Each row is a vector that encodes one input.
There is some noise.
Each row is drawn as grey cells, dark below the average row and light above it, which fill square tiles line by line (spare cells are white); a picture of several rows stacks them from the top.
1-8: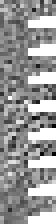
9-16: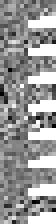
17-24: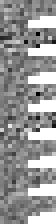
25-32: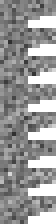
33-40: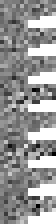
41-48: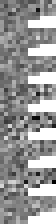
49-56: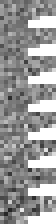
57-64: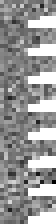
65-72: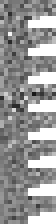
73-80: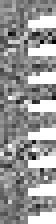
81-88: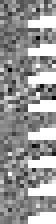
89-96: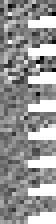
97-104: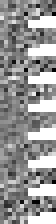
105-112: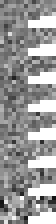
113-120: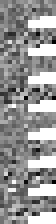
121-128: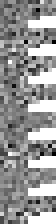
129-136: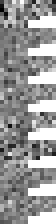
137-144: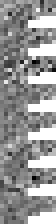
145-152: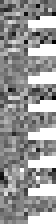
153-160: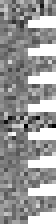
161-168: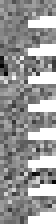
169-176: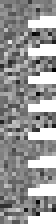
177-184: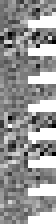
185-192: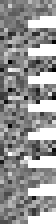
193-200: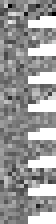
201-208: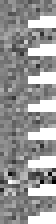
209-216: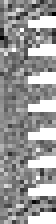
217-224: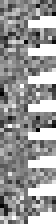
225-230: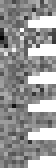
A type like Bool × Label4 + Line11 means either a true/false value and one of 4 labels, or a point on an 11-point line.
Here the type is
Bool × Tree17 + Circle11 + Unit.
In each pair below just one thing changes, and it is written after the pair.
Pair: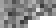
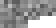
the true/false value
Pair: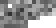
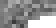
the true/false value
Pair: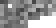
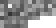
the node of the tree
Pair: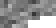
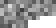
the true/false value
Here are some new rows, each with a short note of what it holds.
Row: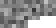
a node of a 17-node tree and a true/false value
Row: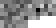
a node of a 17-node tree and a true/false value
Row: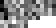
a fixed value
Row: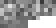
a node of a 17-node tree and a true/false value
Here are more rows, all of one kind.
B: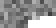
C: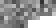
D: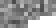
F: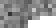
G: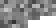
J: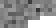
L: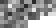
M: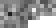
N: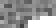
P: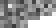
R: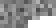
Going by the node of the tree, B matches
F and M.
